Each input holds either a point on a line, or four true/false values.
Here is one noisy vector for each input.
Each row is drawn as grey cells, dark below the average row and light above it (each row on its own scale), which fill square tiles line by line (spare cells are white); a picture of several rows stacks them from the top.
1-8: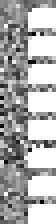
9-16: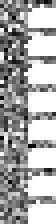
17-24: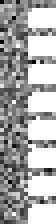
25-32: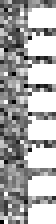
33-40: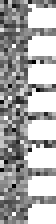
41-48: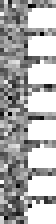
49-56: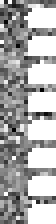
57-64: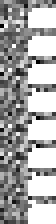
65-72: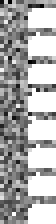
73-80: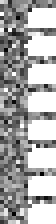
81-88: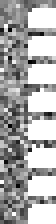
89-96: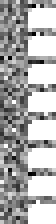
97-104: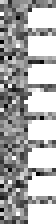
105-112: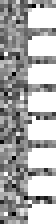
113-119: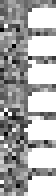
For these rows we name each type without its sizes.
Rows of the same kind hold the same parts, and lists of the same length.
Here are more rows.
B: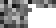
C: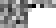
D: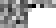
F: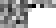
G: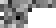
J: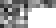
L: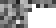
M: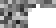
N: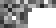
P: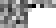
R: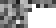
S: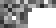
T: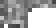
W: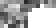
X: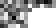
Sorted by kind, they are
B, C, D, F, G, L, M, N, P, R, S
J, T, W, X

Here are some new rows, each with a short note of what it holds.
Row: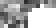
a point on a line
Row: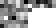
a point on a line
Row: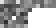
four true/false values
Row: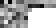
four true/false values
